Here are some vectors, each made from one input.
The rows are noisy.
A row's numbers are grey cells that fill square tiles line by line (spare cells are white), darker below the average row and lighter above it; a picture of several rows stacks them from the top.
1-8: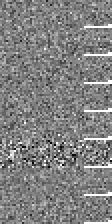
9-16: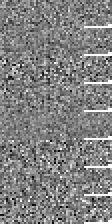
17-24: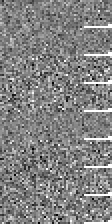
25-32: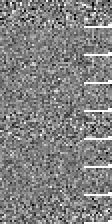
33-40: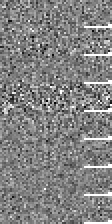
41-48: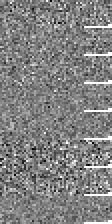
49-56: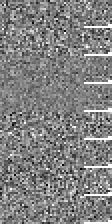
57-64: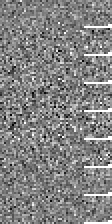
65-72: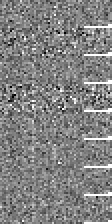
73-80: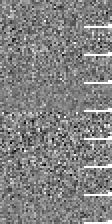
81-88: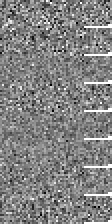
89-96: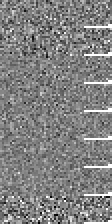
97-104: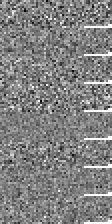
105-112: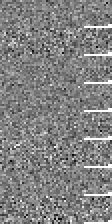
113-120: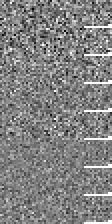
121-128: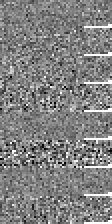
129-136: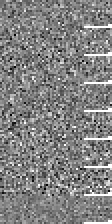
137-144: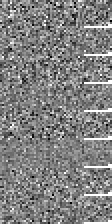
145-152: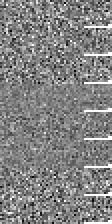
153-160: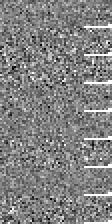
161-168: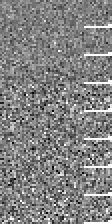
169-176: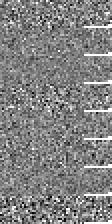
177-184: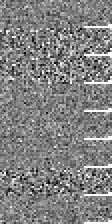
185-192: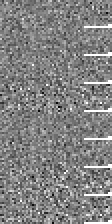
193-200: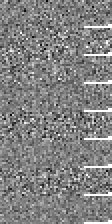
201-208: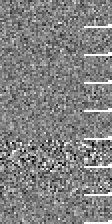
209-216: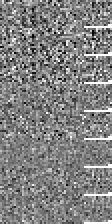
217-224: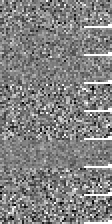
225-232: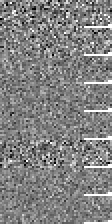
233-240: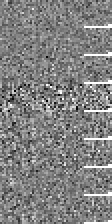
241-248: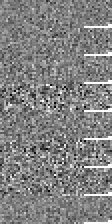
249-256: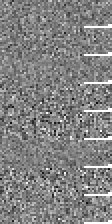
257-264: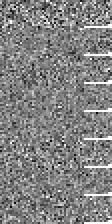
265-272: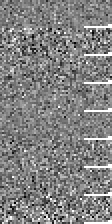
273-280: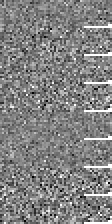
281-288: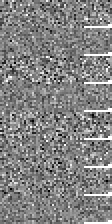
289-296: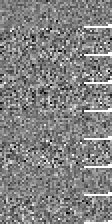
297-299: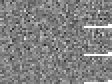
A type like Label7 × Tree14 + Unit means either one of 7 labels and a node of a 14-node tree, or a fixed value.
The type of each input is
Circle8 × Circle8 × Circle8 × Circle8 + (Line6 + Line8) × Tree10.
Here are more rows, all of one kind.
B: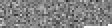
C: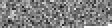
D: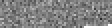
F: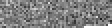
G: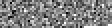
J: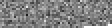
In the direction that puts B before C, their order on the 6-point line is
B, G, J, D, F, C.
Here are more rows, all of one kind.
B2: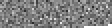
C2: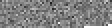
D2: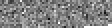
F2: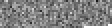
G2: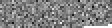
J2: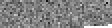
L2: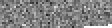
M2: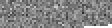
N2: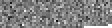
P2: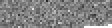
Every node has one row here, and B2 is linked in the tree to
M2.
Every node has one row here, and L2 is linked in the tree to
G2.
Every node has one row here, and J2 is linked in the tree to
P2.
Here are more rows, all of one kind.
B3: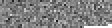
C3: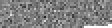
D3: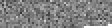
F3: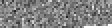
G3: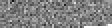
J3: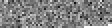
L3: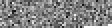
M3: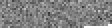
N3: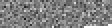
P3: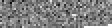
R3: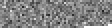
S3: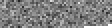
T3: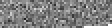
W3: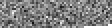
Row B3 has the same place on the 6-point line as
F3, M3, S3 and W3.
